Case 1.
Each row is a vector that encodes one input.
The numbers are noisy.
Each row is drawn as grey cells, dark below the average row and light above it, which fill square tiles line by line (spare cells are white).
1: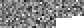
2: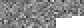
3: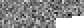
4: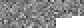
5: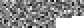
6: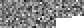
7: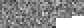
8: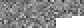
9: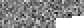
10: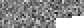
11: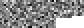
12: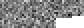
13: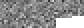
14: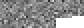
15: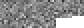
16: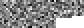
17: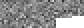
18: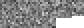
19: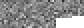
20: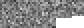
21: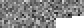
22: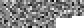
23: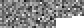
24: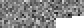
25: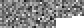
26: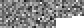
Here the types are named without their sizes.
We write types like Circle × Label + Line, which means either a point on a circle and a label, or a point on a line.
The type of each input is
Line.
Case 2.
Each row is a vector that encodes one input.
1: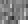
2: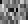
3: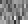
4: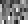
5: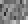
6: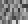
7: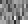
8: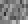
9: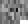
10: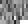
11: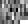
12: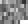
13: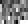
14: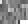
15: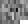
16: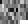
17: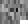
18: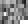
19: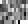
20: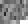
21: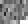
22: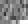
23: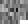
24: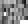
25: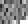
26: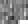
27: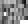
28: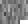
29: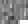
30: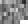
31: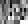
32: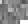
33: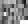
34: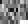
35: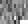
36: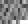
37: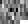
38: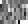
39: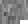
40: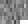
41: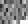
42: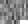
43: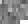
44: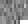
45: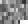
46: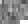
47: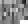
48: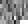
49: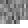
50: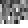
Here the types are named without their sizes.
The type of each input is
Tree + Unit.
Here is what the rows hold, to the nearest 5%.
About 10% of them hold a fixed value. The rest hold a node of a tree.
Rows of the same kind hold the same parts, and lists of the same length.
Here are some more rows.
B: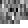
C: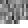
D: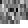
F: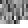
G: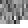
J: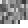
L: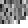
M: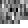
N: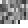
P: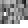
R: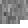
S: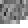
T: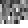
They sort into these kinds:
B, C, D, F, G, J, L, M, N, P, R, S
T

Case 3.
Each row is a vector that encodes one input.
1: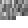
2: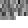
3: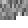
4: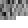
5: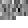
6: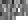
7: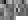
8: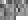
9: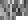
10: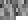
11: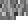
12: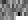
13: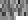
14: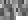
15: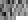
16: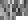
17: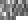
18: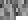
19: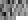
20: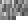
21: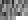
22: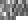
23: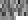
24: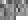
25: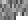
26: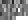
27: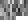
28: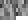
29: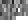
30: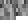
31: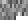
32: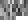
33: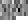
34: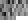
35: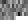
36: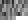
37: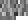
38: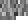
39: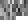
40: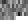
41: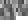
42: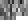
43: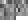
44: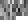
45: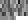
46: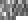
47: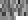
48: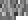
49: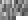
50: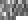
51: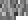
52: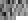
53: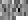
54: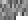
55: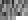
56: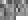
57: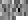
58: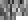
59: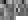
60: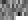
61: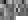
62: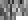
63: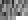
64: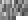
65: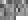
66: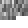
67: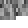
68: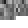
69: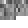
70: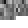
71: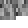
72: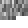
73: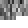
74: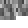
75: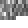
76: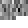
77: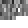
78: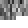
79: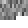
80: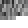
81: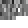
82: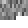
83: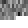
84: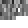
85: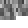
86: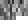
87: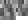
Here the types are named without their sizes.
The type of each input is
Bool × Bool × Bool × Bool.
